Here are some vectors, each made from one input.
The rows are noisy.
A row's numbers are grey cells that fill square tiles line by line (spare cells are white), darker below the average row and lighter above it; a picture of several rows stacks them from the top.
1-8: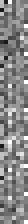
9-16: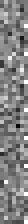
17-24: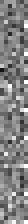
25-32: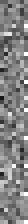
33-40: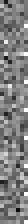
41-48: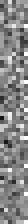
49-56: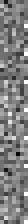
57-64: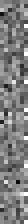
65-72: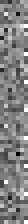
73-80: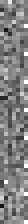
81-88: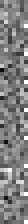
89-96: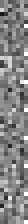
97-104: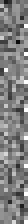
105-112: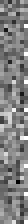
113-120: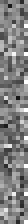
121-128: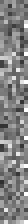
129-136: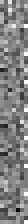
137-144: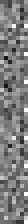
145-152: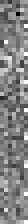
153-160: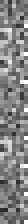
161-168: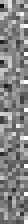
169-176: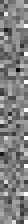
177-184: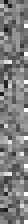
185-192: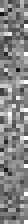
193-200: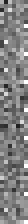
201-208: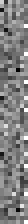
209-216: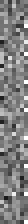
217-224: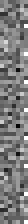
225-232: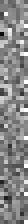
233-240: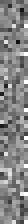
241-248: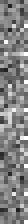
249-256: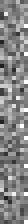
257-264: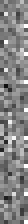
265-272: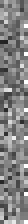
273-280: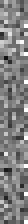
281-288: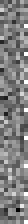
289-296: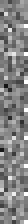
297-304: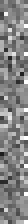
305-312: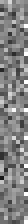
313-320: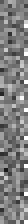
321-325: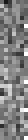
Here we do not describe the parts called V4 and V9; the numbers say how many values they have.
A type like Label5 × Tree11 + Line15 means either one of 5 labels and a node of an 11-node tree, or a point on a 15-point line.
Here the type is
(Line11 + V9) × V4 + List2(Line6).
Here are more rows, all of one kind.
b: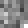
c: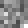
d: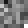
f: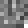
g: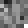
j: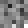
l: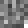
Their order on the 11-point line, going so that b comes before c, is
g, d, f, l, j, b, c.
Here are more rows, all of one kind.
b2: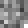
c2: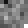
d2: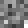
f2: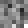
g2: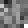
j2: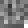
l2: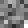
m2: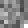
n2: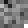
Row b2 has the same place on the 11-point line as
d2, f2 and j2.
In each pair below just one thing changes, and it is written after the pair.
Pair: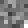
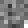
the place on the 11-point line
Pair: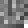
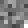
the place on the 11-point line
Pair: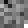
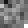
the place on the 11-point line
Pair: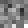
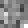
the value of V4
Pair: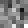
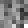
the place on the 11-point line
